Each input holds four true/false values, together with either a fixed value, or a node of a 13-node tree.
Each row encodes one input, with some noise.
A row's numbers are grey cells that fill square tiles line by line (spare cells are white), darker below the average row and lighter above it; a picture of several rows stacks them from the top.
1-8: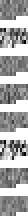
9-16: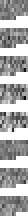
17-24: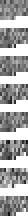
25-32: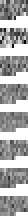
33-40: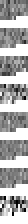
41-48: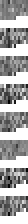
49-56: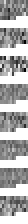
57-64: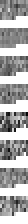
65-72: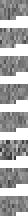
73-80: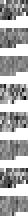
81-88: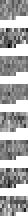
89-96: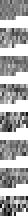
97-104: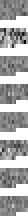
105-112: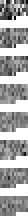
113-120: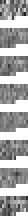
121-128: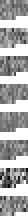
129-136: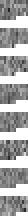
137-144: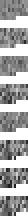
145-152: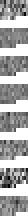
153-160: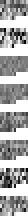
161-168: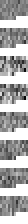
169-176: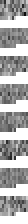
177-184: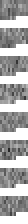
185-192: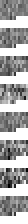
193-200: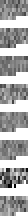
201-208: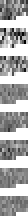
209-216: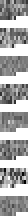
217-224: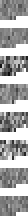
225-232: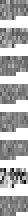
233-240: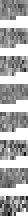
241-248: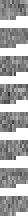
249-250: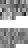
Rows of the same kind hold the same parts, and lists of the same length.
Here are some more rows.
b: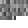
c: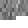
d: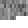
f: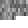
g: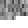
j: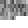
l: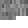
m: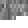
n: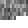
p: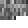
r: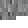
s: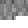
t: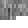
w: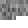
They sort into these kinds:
b, c, d, g, j, w
f, l, m, n, p, r, s, t

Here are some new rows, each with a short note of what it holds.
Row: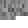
four true/false values
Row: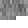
four true/false values
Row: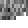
a node of a 13-node tree and four true/false values
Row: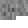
four true/false values
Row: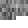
four true/false values
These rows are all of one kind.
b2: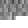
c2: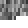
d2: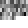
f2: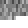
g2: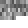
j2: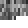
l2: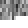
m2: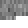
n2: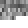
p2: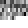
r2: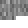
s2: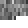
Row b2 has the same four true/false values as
f2 and l2.
